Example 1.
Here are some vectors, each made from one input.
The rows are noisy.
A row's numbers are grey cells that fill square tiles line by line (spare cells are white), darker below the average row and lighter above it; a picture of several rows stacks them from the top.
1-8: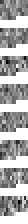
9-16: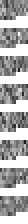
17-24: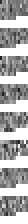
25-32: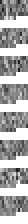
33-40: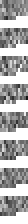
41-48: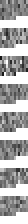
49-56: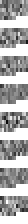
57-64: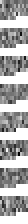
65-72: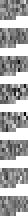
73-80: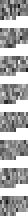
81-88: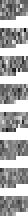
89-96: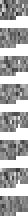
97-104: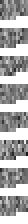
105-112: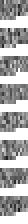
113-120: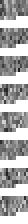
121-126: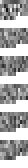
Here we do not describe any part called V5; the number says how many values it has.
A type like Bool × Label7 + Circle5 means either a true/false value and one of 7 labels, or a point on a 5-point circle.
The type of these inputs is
Bool × Line6 + V5.
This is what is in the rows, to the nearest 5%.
About 55% of them hold a point on a 6-point line and a true/false value. The rest hold a value of V5.
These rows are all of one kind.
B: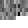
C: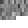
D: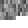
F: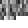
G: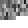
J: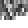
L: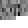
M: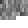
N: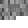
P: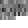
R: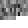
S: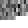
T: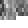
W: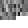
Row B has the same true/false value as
D, J, T and W.
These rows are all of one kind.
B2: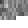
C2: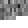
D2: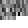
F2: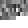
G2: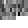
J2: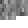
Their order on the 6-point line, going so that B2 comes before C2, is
J2, B2, C2, G2, D2, F2.
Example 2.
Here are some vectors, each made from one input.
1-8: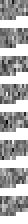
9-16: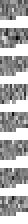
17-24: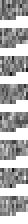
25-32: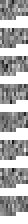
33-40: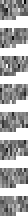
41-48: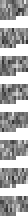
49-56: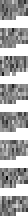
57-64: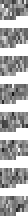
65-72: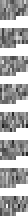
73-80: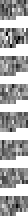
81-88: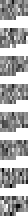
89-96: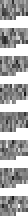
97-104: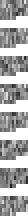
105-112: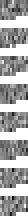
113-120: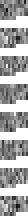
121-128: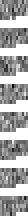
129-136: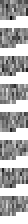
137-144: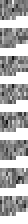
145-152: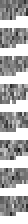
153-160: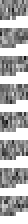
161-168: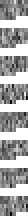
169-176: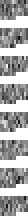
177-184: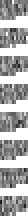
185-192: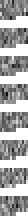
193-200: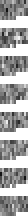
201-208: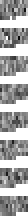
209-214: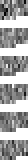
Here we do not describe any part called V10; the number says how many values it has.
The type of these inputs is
Bool × (Tree9 + V10).
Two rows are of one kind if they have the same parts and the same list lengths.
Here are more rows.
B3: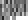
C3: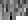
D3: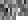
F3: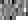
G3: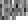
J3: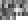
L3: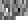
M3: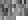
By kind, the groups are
B3, C3, D3, G3, M3
F3, J3, L3

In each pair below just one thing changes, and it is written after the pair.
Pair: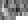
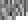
the value of V10
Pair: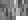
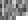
the true/false value
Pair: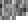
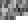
the value of V10
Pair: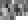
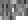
the true/false value
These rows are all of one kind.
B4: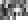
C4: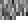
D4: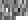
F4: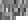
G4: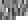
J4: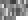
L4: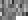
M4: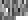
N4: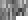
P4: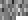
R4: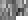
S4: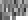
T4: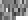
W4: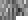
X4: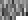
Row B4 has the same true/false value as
C4, L4, P4 and X4.
